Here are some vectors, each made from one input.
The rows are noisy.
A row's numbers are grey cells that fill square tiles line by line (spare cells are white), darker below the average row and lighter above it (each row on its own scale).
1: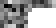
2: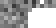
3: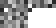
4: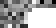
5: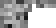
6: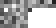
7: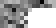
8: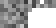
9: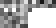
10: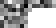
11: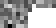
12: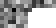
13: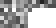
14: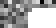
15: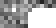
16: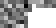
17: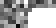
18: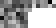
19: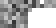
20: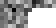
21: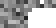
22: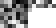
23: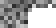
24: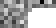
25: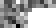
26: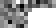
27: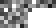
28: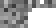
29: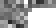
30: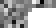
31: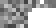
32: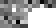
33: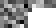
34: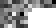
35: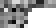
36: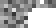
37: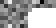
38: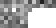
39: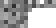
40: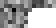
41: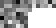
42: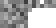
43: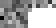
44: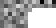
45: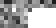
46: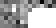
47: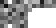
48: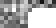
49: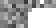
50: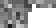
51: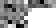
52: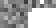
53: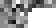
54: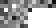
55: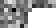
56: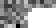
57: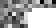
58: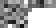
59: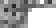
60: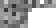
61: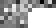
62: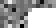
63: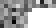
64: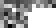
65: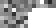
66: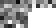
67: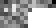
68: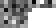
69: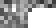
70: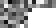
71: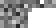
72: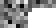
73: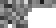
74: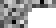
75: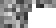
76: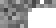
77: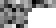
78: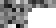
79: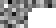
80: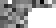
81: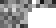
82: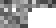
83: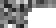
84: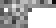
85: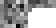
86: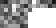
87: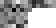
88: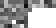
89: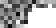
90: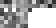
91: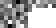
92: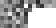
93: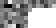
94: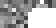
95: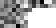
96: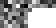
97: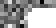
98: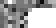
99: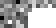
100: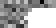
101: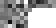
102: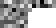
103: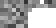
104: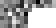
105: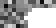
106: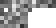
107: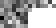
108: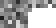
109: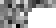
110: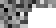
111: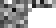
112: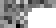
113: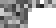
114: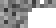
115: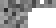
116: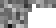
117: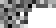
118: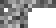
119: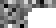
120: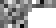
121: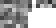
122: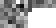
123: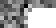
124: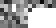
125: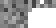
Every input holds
a point on a 7-point line, together with either a point on a 9-point line, or three true/false values.
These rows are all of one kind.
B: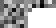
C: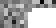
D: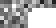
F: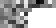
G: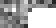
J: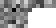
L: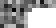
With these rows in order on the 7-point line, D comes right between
C and G.
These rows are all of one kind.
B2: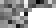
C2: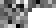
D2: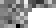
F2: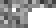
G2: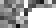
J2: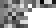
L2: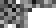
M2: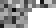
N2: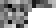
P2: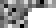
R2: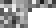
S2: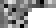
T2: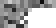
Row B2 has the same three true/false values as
P2 and S2.
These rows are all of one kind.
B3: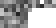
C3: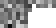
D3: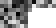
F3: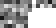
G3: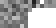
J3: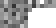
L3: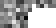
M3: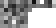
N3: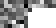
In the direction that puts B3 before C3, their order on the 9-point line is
L3, B3, F3, D3, C3, N3, M3, J3, G3.
